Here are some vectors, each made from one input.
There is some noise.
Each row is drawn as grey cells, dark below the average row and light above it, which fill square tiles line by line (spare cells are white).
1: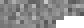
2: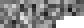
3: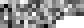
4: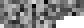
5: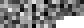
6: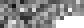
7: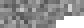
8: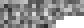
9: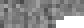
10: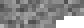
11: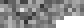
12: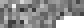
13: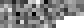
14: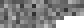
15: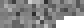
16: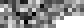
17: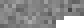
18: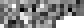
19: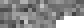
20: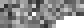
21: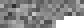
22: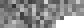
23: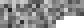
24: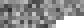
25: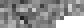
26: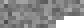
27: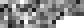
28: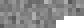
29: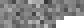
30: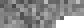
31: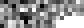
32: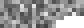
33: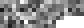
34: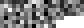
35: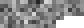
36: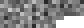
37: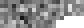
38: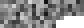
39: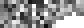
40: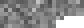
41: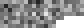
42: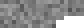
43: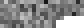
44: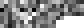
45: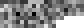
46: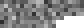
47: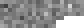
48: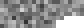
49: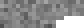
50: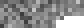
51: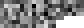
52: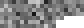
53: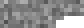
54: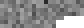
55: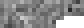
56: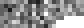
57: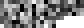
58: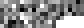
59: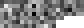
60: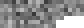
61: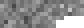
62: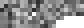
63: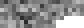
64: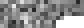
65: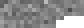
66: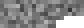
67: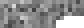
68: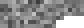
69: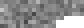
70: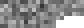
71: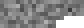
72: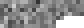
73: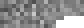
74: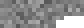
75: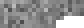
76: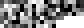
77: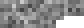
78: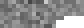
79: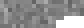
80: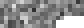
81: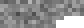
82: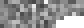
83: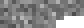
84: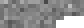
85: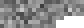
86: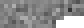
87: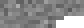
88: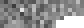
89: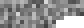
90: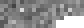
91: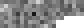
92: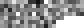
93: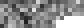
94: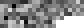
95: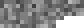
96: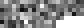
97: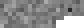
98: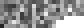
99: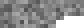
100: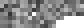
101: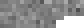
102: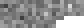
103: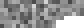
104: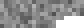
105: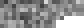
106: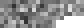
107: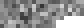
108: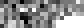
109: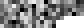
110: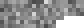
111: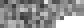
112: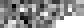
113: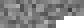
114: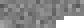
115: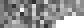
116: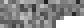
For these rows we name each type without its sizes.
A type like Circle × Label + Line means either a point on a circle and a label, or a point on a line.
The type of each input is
List(Circle).
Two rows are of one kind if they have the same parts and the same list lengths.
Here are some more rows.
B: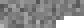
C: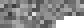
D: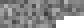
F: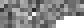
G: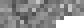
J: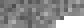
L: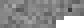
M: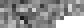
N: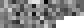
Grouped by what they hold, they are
B, J, M
C, F
D, L, N
G

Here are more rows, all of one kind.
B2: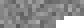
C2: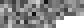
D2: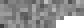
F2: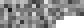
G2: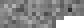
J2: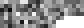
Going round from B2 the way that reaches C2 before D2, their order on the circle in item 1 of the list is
B2, C2, J2, D2, G2, F2.
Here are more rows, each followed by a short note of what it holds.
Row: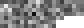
a list of two items
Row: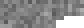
a list of one item
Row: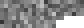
a list of three items
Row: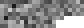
the empty list
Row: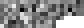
a list of one item
